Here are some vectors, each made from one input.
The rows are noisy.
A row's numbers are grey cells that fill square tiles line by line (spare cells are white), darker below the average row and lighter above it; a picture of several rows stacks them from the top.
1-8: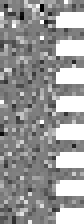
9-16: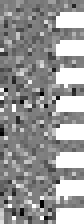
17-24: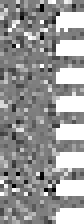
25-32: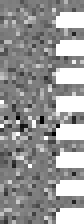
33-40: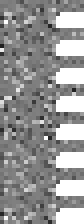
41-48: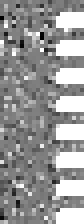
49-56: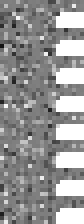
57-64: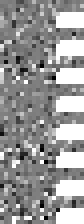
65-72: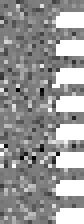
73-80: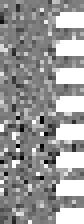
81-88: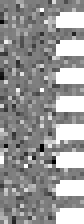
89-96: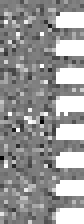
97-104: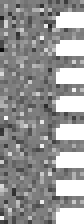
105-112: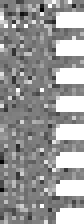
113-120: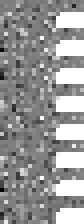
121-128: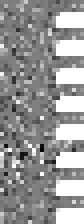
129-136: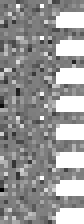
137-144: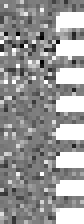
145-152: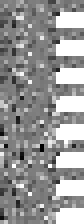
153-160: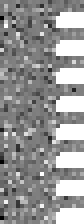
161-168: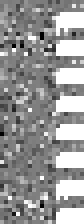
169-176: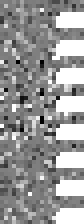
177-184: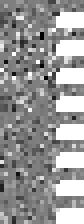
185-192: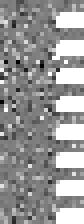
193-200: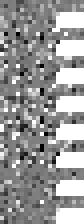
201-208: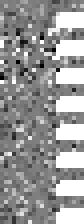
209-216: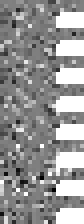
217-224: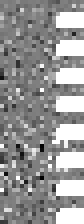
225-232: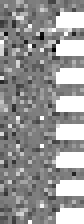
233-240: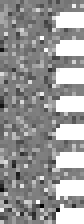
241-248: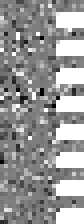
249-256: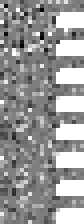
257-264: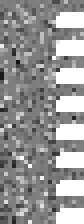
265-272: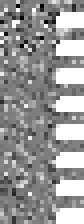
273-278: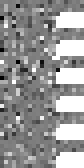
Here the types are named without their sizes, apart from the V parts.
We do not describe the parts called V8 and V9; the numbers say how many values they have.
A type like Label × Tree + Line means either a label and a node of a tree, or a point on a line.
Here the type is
((Bool × Bool × Bool × Bool + Unit) × Circle + V9) × V8.
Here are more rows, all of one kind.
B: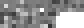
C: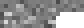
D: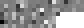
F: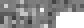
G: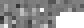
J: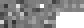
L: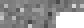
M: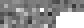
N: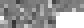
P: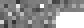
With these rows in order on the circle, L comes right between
C and G.
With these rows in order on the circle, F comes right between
B and P.
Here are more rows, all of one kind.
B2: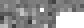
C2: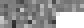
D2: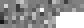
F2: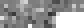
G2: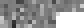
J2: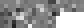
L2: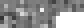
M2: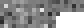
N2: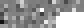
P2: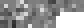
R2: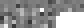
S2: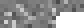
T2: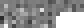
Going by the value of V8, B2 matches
L2, M2, R2 and T2.
